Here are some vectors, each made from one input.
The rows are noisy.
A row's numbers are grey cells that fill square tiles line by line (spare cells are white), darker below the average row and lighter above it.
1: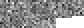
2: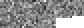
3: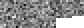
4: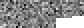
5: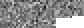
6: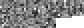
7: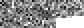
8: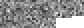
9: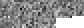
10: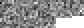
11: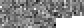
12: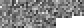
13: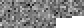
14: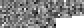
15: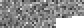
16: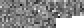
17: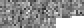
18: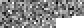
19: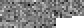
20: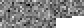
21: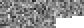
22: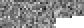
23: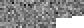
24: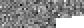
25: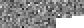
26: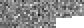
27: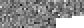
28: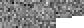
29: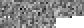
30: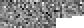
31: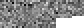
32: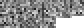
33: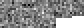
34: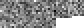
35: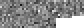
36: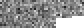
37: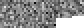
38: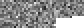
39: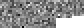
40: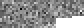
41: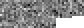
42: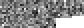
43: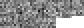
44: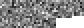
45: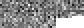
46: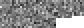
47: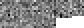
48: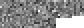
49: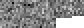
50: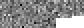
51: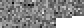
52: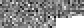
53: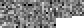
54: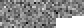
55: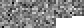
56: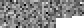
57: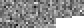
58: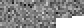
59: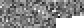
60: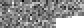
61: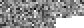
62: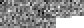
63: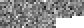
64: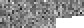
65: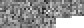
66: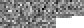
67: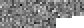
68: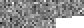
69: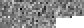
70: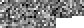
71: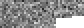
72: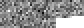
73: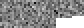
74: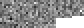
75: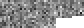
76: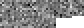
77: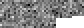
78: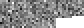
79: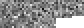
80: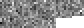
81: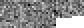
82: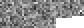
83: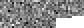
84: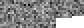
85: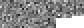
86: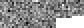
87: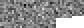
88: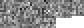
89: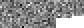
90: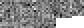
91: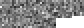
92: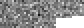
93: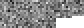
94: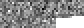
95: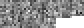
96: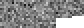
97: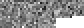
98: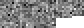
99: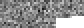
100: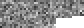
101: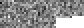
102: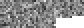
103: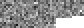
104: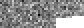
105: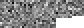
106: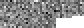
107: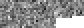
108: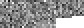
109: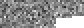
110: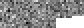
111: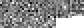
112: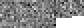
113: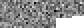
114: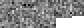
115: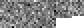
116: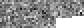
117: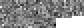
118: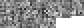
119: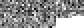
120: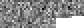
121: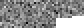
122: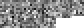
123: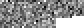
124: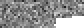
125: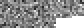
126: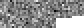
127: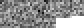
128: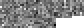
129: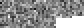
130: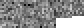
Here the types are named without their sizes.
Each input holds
either a label and three true/false values, or a list of points on a line.
